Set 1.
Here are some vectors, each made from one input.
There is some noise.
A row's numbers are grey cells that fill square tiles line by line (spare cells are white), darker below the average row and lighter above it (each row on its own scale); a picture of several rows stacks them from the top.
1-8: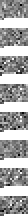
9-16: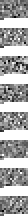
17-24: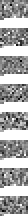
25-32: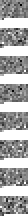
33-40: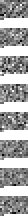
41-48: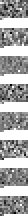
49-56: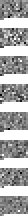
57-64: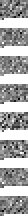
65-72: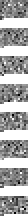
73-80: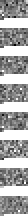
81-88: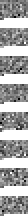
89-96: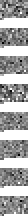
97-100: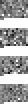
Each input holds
a node of a 9-node tree and four true/false values.
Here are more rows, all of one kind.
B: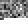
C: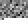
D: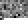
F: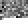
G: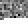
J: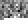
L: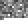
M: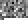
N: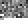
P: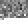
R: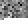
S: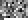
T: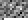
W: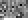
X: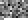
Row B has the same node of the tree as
D, G, R and X.
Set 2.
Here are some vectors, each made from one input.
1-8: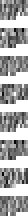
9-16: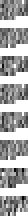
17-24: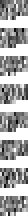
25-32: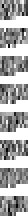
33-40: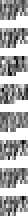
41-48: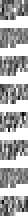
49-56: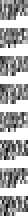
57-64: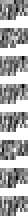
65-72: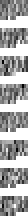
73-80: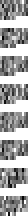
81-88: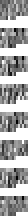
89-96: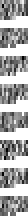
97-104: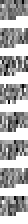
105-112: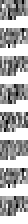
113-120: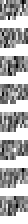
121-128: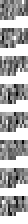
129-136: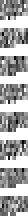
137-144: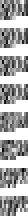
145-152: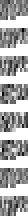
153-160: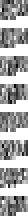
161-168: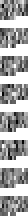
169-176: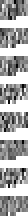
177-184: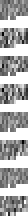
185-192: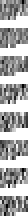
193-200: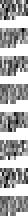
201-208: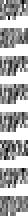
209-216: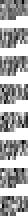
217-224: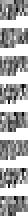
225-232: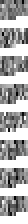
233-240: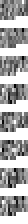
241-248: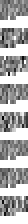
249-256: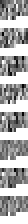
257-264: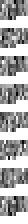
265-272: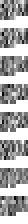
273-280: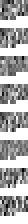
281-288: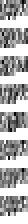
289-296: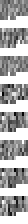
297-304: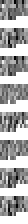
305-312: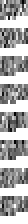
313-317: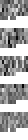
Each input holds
either a point on a 13-point line, or a point on a 16-point line.
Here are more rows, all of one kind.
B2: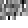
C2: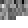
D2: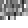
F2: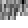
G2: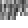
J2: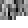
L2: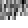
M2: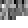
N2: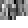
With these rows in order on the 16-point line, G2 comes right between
F2 and J2.
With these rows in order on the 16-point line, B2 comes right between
D2 and L2.
